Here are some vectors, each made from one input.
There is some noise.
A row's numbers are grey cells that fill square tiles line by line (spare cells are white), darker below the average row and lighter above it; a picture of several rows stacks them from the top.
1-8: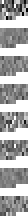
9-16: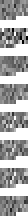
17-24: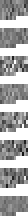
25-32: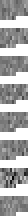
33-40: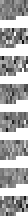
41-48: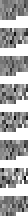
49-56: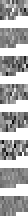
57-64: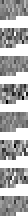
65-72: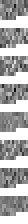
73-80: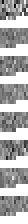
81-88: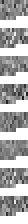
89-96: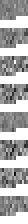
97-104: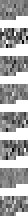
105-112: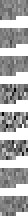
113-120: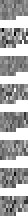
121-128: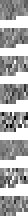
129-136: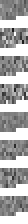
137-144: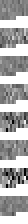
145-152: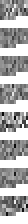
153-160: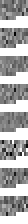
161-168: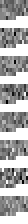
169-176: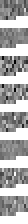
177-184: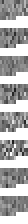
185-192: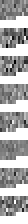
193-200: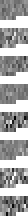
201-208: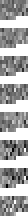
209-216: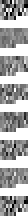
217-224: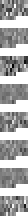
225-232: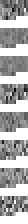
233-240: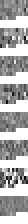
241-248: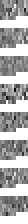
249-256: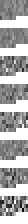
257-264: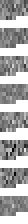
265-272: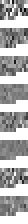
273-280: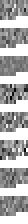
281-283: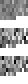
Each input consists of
a point on a 10-point line, together with a list of up to two points on a 4-point line.
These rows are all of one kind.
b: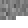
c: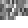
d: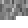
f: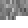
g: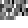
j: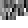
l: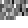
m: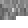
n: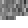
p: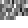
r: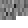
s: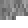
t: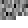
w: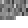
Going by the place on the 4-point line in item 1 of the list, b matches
c, g and w.
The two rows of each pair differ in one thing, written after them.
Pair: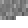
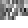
the place on the 10-point line
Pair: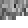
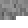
the place on the 10-point line
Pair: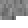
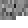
the place on the 10-point line
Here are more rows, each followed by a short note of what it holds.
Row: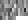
a point on a 10-point line, together with the empty list
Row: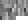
a point on a 10-point line, together with the empty list
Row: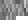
a point on a 10-point line, together with a list of one item
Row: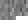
a point on a 10-point line, together with a list of two items
